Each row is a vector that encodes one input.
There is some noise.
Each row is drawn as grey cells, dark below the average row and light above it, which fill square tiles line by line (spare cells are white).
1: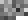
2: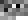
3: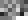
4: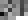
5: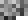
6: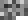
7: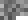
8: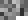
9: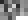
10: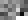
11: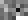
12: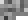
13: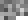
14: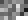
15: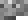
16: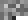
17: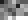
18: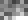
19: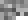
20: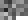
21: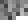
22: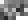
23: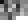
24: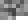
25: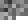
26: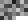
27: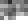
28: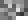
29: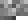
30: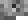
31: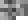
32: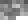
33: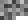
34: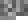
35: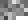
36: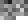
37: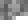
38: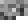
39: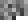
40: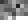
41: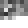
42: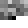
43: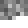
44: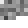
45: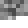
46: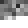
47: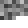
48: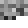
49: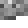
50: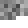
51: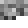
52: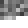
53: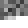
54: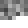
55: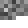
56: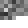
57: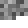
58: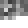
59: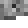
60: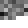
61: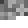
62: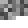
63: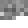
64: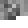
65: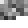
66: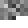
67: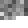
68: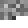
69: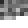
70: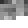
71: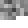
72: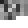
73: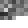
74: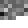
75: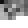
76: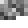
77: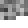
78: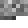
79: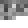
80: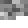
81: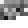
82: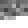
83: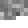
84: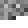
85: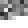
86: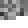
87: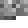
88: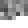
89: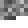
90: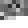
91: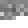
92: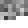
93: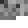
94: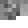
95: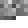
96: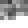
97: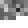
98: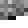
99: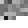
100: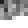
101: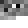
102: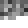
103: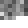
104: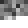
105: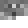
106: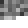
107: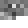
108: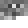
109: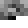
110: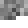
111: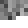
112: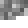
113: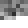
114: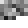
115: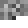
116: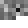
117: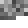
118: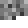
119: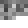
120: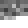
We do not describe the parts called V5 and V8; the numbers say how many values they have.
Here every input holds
a value of V5, together with either a point on a 4-point line and a true/false value, or a value of V8.
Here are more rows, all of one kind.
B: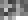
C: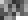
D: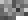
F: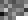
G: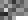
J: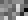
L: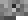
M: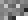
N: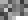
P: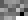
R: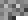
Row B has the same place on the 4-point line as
C, D, G and N.
